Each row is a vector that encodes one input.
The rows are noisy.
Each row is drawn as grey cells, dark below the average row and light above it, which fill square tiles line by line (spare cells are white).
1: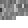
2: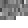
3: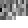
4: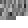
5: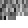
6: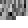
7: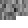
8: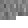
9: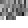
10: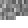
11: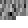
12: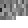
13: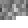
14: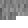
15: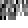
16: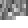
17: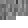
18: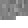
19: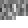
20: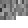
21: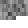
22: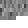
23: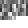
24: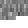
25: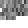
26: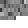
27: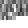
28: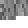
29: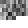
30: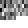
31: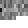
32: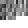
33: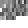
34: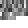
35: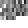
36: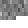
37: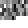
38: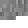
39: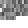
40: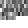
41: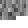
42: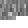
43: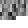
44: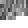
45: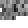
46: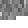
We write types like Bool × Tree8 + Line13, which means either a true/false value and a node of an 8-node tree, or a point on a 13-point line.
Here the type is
List2(Line5).
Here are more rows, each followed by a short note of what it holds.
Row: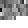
the empty list
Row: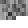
the empty list
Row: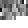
the empty list
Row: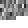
a list of one item
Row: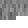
a list of one item
